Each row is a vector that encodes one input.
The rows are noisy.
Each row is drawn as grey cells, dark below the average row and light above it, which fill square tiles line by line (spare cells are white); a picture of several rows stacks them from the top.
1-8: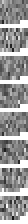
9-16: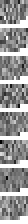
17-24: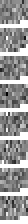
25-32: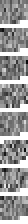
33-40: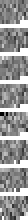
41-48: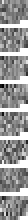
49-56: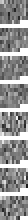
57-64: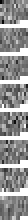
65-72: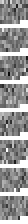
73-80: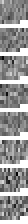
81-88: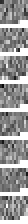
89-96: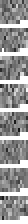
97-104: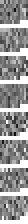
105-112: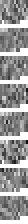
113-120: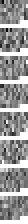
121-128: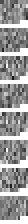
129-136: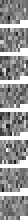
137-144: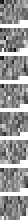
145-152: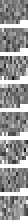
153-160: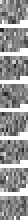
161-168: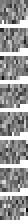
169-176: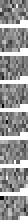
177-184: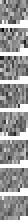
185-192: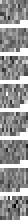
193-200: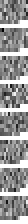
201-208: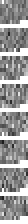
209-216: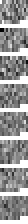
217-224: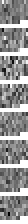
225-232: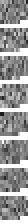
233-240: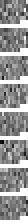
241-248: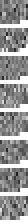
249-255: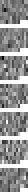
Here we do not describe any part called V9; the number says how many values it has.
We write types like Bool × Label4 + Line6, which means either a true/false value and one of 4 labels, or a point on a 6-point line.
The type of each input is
(Bool × Bool × Bool × Bool + Unit) × V9 + Tree10 × Tree10.
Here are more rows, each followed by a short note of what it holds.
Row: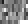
a value of V9
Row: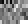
a value of V9
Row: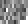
a node of each of two 10-node trees
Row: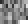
a value of V9
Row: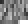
a value of V9
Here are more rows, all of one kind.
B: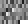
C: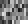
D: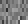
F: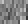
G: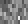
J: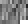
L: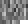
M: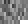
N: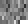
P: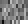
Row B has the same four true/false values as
D, G and N.
